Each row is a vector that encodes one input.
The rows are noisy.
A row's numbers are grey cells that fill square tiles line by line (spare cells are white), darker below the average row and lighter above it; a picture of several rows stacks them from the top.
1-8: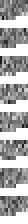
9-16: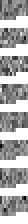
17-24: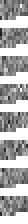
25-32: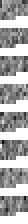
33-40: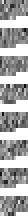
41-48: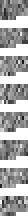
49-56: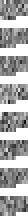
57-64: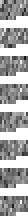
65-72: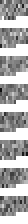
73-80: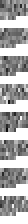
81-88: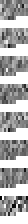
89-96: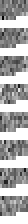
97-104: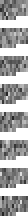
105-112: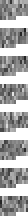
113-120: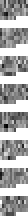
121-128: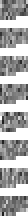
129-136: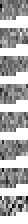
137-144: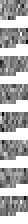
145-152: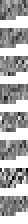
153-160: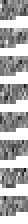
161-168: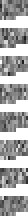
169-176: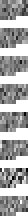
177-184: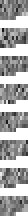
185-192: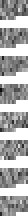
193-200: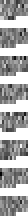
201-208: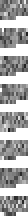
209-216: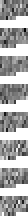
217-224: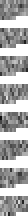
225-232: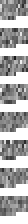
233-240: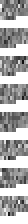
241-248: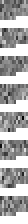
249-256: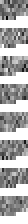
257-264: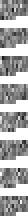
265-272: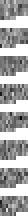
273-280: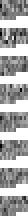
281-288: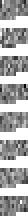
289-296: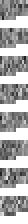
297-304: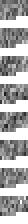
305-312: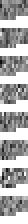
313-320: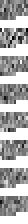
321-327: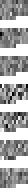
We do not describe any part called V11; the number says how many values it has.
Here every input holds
a list of up to three items, each a point on a 6-point line and a value of V11.
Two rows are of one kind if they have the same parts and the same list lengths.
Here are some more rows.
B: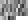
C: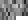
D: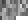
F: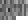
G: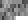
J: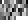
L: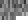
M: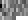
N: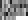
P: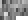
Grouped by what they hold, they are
B
C, D, P
F, G, L, M, N
J

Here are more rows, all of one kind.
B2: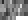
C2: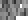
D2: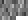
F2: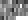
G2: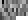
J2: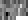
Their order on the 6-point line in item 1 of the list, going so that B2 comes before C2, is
J2, B2, C2, D2, G2, F2.
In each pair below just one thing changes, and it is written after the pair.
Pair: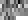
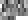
the place on the 6-point line in item 1 of the list
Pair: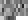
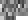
the value of V11 in item 1 of the list
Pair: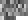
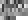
the value of V11 in item 1 of the list
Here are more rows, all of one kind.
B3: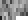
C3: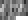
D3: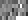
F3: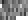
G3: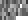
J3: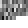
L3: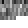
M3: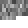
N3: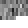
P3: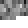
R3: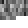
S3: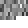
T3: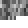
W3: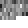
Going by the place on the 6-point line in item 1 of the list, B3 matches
G3, M3, T3 and W3.
